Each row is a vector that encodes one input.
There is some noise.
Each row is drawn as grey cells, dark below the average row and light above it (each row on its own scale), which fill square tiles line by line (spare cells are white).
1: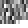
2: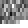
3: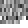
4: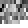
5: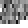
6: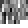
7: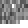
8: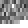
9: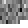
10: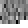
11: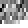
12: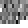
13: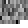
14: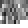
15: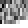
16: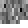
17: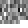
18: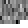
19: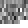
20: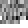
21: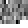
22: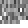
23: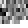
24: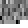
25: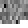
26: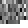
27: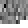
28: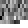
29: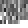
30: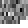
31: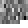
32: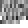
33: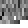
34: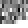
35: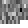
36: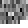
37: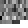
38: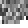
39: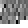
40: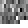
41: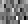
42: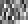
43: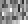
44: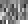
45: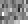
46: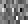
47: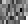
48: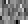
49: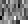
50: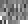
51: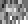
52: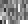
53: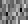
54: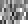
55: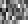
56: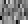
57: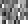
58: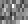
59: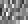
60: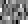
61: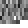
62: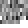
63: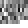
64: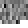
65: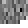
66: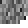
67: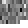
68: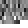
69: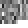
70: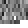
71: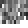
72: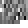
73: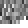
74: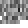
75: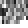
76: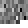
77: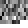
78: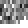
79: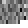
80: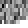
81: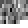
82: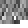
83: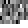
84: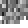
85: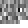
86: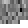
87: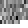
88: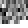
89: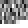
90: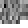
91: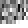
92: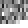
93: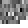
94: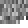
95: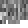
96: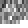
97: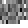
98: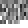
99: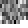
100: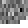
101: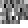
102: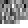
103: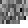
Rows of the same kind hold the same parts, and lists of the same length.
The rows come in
2 kinds.
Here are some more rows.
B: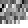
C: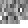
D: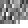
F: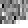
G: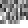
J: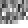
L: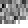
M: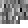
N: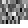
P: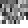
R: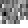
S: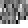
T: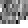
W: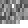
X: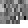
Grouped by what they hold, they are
B, C, D, F, G, J, L, P, R, W
M, N, S, T, X

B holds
a point on a 9-point circle and a point on an 8-point line.
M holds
a point on a 6-point line and a point on an 8-point line.
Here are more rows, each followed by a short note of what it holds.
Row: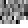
a point on a 6-point line and a point on an 8-point line
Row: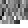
a point on a 6-point line and a point on an 8-point line
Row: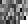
a point on a 6-point line and a point on an 8-point line
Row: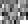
a point on a 9-point circle and a point on an 8-point line
